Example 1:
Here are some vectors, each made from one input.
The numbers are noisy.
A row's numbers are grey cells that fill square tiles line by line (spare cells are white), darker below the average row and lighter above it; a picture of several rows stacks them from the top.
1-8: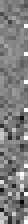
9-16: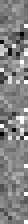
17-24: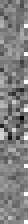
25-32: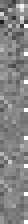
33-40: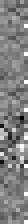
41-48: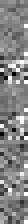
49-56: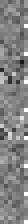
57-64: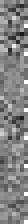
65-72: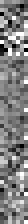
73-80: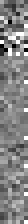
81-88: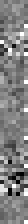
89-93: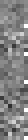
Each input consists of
a list of up to two points on a 5-point line.
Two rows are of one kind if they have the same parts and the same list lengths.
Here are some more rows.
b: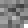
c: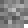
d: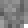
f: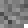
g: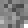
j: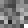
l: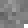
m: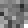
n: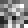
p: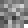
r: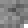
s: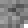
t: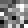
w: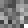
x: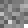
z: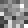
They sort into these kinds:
b, g, r, s, x, z
c, d, f, l, m, n, p
j, t, w

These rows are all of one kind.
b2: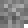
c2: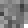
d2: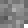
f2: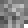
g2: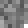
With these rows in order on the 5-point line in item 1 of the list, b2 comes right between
c2 and f2.
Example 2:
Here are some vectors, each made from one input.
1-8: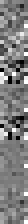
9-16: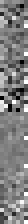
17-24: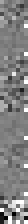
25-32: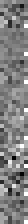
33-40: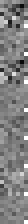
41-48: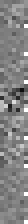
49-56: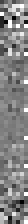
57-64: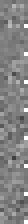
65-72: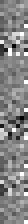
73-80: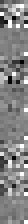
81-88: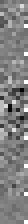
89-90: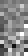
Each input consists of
a list of up to two points on a 6-point line.
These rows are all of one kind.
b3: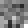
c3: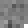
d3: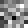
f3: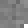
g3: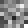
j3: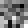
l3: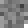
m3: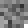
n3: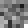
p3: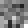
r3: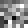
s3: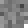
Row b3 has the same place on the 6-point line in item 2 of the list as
d3, n3 and p3.
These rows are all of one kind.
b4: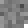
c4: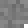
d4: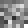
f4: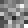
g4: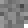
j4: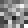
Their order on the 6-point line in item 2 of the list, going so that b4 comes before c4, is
f4, j4, d4, b4, g4, c4.
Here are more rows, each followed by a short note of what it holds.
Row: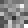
a list of one item
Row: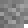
a list of two items
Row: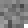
a list of two items
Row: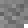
a list of one item
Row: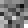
a list of one item
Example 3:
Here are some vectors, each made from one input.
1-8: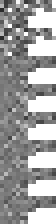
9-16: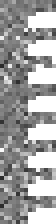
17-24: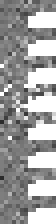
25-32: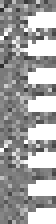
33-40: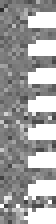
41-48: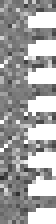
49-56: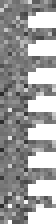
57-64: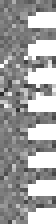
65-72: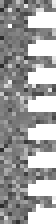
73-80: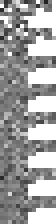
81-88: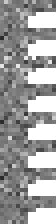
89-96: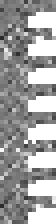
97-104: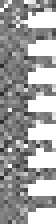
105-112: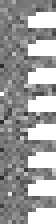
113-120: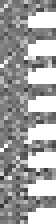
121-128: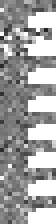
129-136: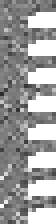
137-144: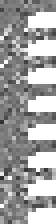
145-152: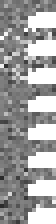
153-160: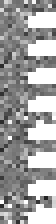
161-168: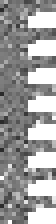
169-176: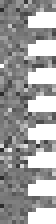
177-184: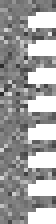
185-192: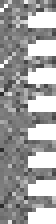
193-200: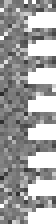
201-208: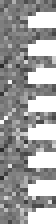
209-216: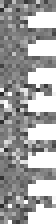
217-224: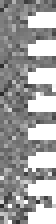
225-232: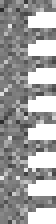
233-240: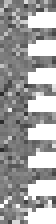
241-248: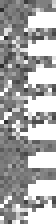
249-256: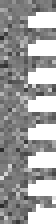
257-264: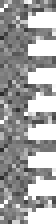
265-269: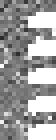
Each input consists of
a point on an 8-point line and a true/false value.
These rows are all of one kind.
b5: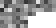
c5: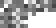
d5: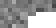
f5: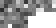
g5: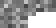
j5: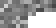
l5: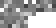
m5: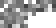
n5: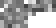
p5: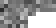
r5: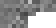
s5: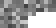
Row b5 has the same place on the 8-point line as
d5, j5 and m5.
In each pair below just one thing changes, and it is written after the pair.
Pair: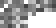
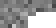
the true/false value
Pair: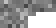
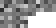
the place on the 8-point line
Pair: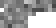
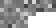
the place on the 8-point line
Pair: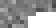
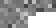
the place on the 8-point line
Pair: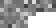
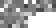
the place on the 8-point line
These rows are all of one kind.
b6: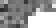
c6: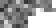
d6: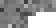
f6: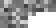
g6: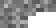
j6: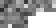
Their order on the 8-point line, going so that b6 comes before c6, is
b6, f6, c6, g6, d6, j6.
